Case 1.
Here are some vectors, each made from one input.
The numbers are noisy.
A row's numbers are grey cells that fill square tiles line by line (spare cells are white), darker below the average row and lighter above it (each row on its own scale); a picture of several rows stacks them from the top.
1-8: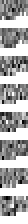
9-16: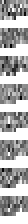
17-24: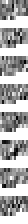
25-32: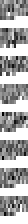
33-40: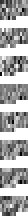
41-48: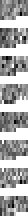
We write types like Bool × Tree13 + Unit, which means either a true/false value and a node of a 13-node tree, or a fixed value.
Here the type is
Bool × Bool × Bool × Bool × Line5.
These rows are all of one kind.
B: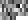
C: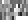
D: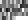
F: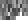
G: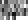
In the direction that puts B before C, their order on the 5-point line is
B, C, D, F, G.
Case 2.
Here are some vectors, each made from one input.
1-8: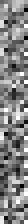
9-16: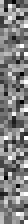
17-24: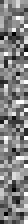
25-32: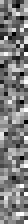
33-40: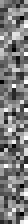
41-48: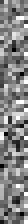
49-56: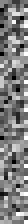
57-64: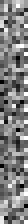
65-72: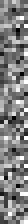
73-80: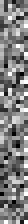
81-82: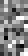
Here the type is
Line7 + Line9.
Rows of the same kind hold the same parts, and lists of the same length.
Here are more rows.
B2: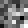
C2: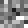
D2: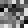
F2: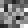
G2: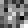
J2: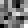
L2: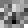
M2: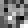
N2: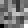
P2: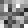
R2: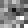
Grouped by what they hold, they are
B2, F2, G2, J2, M2, N2
C2, D2, L2, P2, R2

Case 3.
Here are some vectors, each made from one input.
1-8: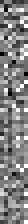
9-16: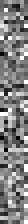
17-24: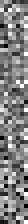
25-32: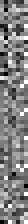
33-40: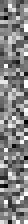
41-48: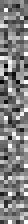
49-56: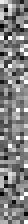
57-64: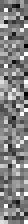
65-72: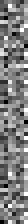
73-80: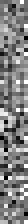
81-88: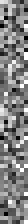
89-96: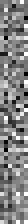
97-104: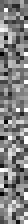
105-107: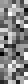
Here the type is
Line7 + Line10.
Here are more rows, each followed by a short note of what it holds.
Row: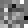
a point on a 7-point line
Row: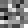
a point on a 10-point line
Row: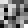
a point on a 10-point line
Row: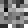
a point on a 10-point line
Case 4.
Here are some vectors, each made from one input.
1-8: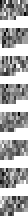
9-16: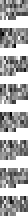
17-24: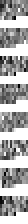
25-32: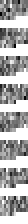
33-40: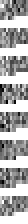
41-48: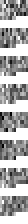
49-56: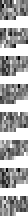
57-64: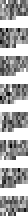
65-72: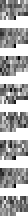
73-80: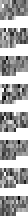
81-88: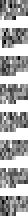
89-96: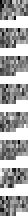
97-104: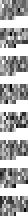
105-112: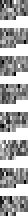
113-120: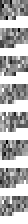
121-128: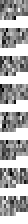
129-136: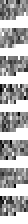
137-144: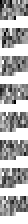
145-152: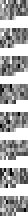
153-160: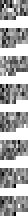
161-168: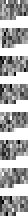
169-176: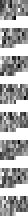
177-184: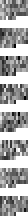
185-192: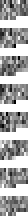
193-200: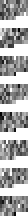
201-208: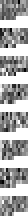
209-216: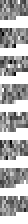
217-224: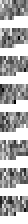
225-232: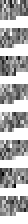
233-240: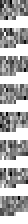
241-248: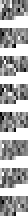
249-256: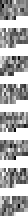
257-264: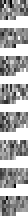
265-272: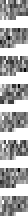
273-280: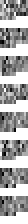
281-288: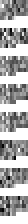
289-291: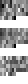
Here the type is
Bool × Bool × Bool + Tree11 + Unit.
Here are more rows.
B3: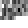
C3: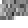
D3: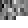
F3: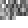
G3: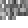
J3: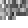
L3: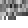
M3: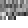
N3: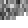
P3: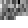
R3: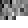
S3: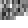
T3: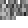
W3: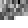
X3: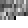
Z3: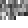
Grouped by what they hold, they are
B3, N3, P3, S3, W3
C3
D3, F3, G3, J3, L3, M3, R3, T3, X3, Z3

